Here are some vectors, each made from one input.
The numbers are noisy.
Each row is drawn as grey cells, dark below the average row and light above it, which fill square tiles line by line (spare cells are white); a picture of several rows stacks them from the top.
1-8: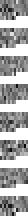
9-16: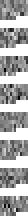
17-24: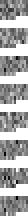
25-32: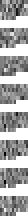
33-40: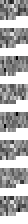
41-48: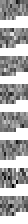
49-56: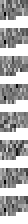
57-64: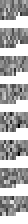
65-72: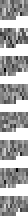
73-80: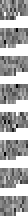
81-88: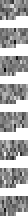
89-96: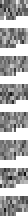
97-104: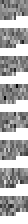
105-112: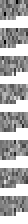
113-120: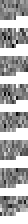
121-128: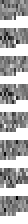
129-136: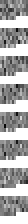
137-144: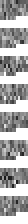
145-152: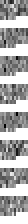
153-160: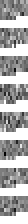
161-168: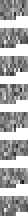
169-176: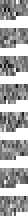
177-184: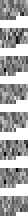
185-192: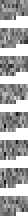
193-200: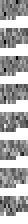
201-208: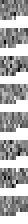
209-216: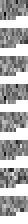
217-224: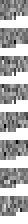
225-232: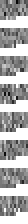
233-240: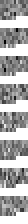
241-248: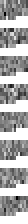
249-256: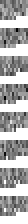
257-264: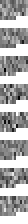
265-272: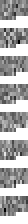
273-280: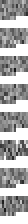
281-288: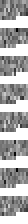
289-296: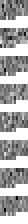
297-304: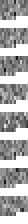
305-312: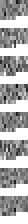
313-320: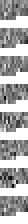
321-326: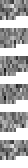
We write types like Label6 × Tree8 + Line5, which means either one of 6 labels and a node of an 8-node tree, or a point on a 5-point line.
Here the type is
Label5 × Line8 × Line8 + Line9 + List2(Line10).
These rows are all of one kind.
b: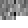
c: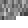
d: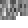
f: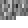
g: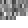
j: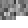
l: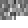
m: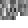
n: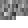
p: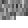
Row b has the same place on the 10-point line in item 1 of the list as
j and l.
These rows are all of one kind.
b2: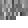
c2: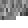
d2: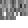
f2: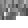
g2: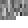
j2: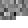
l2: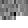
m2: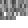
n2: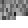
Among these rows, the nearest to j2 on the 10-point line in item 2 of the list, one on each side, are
b2 and f2.
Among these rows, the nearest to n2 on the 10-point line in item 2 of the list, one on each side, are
g2 and l2.
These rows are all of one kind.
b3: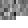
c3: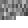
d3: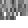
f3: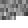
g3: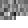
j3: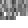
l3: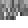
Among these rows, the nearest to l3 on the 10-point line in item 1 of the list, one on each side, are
c3 and d3.
